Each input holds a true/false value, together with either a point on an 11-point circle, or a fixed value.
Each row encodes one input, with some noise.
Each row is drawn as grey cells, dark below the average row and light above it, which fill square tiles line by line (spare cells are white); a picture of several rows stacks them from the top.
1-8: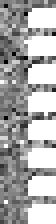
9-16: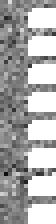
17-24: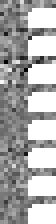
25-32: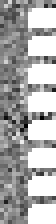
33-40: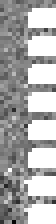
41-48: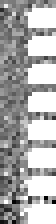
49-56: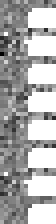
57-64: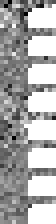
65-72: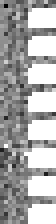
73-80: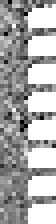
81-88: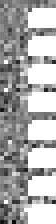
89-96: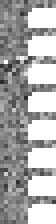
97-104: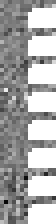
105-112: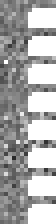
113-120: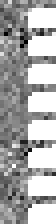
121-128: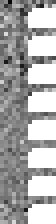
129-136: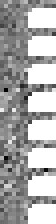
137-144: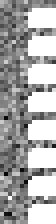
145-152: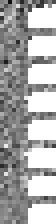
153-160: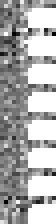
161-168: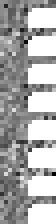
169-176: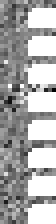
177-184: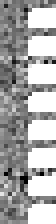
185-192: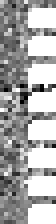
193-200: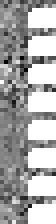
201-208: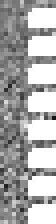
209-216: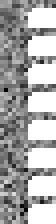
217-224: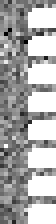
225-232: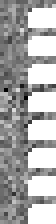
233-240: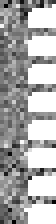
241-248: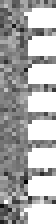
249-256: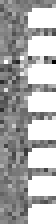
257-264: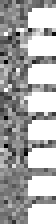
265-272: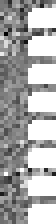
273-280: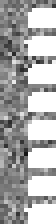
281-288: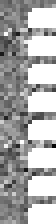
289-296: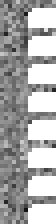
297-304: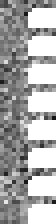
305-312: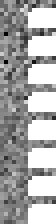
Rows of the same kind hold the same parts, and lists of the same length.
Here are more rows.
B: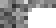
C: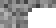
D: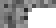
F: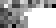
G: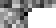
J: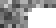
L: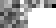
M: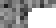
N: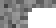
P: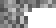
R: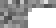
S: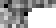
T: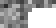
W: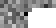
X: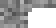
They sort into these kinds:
B, D, F, G, J, M, N, P, T, W
C, L, R, S, X

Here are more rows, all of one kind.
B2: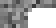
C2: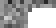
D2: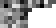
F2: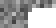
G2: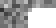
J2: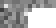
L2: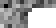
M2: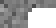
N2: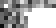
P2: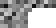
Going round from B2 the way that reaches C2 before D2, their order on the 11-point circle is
B2, L2, P2, C2, J2, G2, F2, D2, N2, M2.
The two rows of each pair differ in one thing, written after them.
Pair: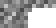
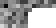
the true/false value
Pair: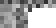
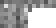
the place on the 11-point circle
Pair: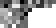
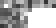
the place on the 11-point circle
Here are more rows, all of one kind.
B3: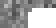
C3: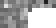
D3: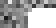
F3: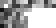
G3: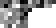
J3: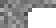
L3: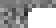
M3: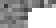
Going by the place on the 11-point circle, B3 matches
C3 and F3.
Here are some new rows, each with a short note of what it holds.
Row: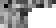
a true/false value
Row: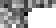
a true/false value
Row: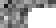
a true/false value
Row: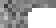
a true/false value
